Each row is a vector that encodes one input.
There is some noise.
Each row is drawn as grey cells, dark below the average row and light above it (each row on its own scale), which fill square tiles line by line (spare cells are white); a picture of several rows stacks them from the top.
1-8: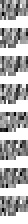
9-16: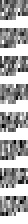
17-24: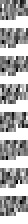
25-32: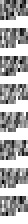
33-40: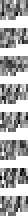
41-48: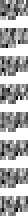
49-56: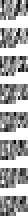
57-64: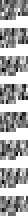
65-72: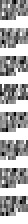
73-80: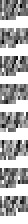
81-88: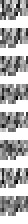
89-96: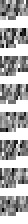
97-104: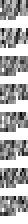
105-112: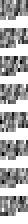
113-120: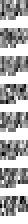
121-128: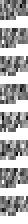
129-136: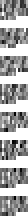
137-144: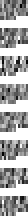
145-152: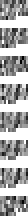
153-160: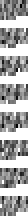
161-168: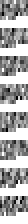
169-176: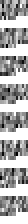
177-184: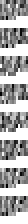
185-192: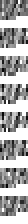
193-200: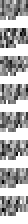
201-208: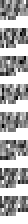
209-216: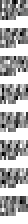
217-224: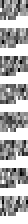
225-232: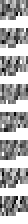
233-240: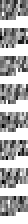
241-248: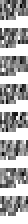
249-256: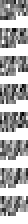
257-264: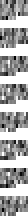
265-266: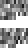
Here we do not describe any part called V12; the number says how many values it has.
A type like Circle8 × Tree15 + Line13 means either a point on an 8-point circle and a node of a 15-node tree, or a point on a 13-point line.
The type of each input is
Bool × Bool × Bool × Bool + Tree9 × (Tree15 × V12 + Unit) + Unit.
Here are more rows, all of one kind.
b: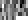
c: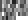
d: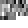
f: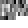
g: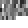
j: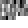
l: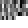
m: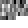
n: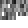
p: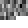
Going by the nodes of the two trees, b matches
d, f, j and m.
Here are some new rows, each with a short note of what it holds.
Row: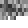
a fixed value
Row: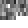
a node of a 9-node tree, a node of a 15-node tree and a value of V12
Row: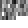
a node of a 9-node tree, a node of a 15-node tree and a value of V12
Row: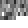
a node of a 9-node tree, a node of a 15-node tree and a value of V12
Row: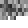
a fixed value
